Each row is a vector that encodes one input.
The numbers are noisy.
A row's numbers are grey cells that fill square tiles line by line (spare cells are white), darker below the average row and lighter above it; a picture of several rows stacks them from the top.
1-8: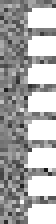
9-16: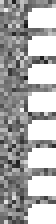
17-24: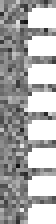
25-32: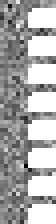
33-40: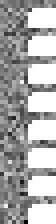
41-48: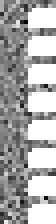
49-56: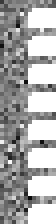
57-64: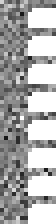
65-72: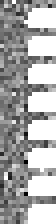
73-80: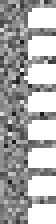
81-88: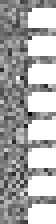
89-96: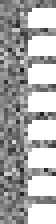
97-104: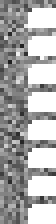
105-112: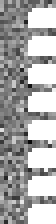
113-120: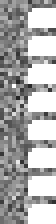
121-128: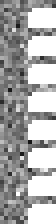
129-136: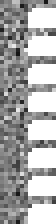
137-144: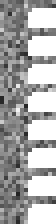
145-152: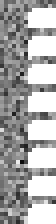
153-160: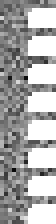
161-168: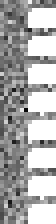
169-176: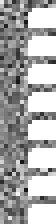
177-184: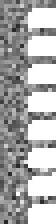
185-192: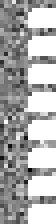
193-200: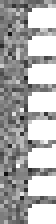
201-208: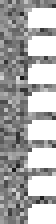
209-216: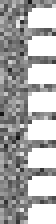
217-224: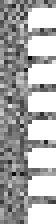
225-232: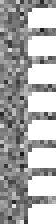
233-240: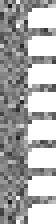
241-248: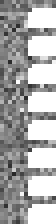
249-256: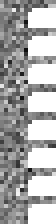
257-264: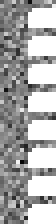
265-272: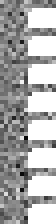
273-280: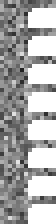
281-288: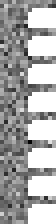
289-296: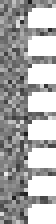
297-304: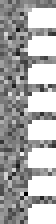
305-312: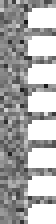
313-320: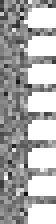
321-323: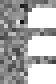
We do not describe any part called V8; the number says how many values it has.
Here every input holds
a value of V8, together with either a point on an 11-point circle and a true/false value, or one of 6 labels.
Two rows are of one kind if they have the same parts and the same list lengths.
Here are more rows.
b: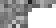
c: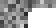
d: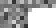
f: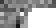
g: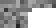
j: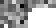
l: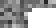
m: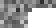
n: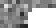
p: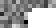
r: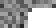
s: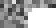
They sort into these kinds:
b, c, d, j, l, p
f, g, m, n, r, s

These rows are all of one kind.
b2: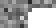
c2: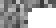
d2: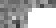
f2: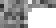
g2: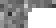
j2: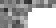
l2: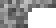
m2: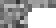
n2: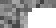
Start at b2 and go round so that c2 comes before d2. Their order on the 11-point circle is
b2, c2, l2, n2, m2, f2, g2, j2, d2.
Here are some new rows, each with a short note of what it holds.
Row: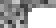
one of 6 labels and a value of V8
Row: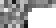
one of 6 labels and a value of V8
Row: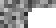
one of 6 labels and a value of V8
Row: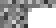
one of 6 labels and a value of V8
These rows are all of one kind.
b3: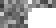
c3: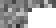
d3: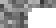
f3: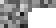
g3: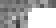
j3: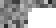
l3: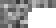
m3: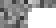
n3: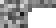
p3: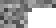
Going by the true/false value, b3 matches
d3, f3 and n3.
